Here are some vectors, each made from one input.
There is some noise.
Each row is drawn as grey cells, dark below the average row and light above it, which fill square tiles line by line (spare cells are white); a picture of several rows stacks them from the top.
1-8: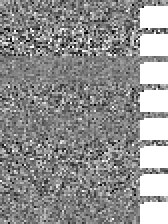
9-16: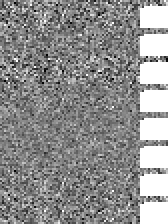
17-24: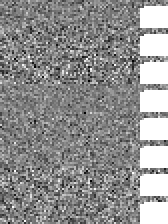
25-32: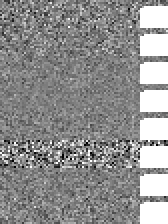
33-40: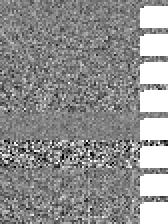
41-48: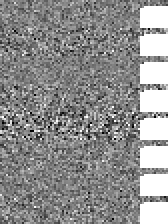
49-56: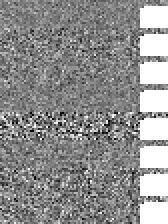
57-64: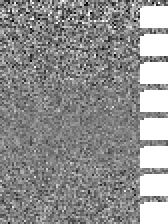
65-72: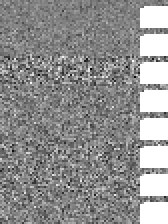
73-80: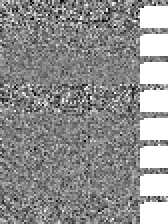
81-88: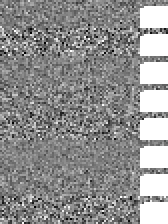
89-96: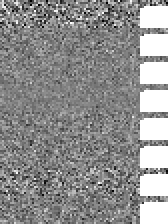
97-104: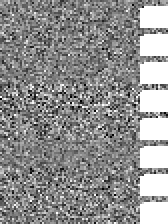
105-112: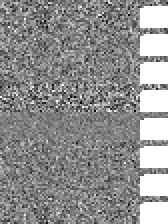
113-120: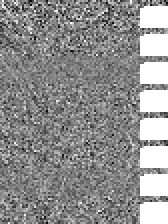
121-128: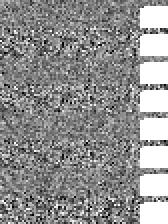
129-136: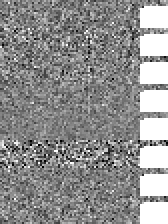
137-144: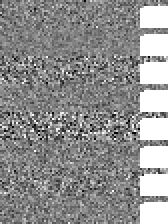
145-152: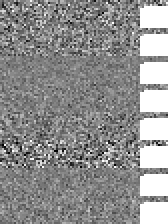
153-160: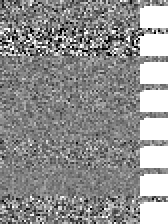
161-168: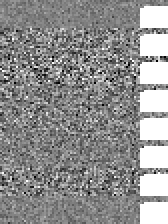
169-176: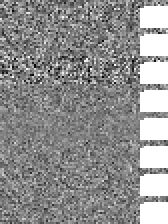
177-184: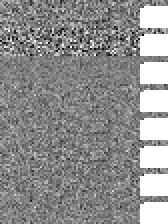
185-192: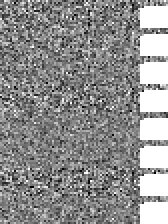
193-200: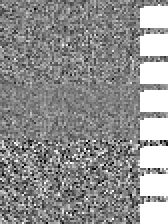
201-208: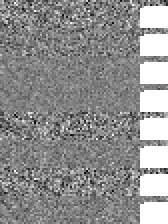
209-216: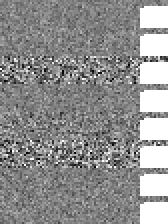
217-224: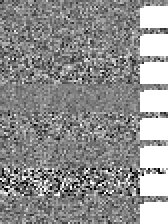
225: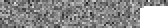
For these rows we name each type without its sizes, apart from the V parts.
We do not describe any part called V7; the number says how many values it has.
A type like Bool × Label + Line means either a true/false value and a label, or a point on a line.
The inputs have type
Bool × Bool × Bool + Circle × (Circle + List(V7)) + Unit.
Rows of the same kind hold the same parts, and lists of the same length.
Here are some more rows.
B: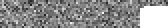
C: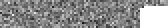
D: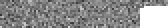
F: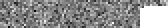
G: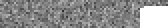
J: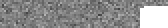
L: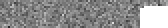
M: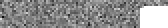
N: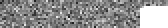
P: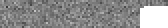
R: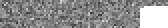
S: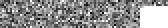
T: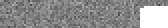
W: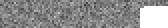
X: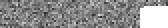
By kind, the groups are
B, F, L, T
C, S
D, M, N
G, W
J, P, R
X

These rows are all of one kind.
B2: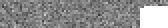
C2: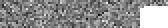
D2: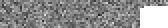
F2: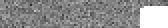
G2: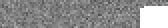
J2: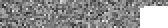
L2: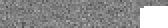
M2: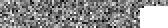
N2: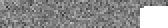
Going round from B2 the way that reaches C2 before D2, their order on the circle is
B2, N2, M2, C2, J2, L2, D2, F2, G2.
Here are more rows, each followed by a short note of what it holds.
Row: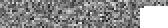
a fixed value
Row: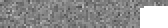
a point on each of two circles
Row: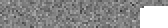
a point on a circle, together with a list of one item
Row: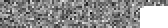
a point on each of two circles
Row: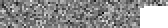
a point on a circle, together with the empty list
